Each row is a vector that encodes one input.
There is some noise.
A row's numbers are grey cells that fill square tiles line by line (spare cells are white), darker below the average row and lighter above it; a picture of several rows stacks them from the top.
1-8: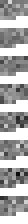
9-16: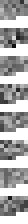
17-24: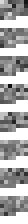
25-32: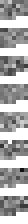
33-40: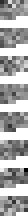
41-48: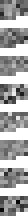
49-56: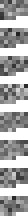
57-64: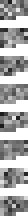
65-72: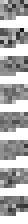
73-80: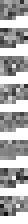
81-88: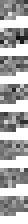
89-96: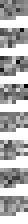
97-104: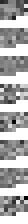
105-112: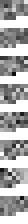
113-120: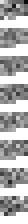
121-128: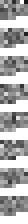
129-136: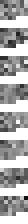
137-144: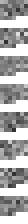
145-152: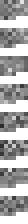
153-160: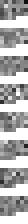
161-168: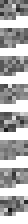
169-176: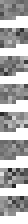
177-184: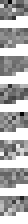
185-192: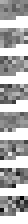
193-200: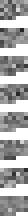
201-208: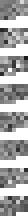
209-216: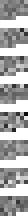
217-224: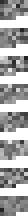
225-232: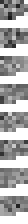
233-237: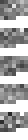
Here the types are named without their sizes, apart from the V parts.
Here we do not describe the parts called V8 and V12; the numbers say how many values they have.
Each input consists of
either a label and a value of V12, or a point on a line, or a true/false value and a value of V8.
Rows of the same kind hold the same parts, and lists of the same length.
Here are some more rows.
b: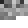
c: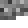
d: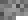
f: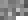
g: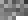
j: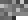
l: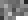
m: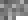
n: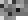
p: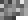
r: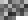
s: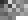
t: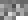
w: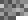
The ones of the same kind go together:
b, g, m, t
c, j, p, r, w
d, f, l, n, s

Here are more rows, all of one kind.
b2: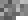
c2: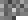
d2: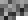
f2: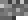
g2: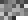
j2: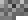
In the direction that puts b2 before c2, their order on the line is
d2, b2, j2, c2, g2, f2.
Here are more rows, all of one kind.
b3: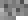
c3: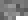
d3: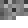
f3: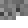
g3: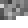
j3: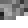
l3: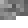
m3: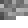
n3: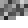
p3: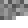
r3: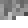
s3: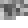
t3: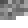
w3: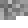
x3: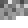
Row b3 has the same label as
c3, d3, g3 and l3.
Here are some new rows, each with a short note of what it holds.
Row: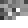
a true/false value and a value of V8
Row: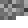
a point on a line
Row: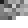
a true/false value and a value of V8
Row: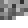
a point on a line
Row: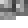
a true/false value and a value of V8
